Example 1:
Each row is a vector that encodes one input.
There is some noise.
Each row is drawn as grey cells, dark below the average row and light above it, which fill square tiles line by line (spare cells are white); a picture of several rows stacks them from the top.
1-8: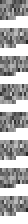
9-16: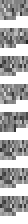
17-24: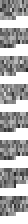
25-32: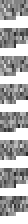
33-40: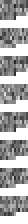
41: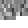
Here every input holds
one of 6 labels.
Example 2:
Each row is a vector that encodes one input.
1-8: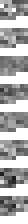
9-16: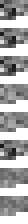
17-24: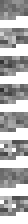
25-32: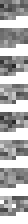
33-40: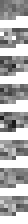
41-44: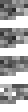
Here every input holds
a point on a 7-point line.
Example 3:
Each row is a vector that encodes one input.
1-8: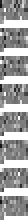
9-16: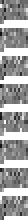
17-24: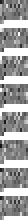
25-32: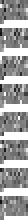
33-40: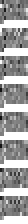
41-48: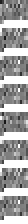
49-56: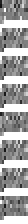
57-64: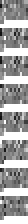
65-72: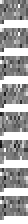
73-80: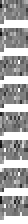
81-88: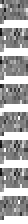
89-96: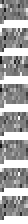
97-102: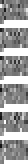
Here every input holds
a point on a 6-point circle.
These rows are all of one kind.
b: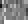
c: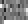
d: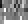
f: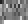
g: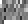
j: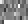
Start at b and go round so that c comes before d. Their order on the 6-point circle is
b, j, g, c, f, d.
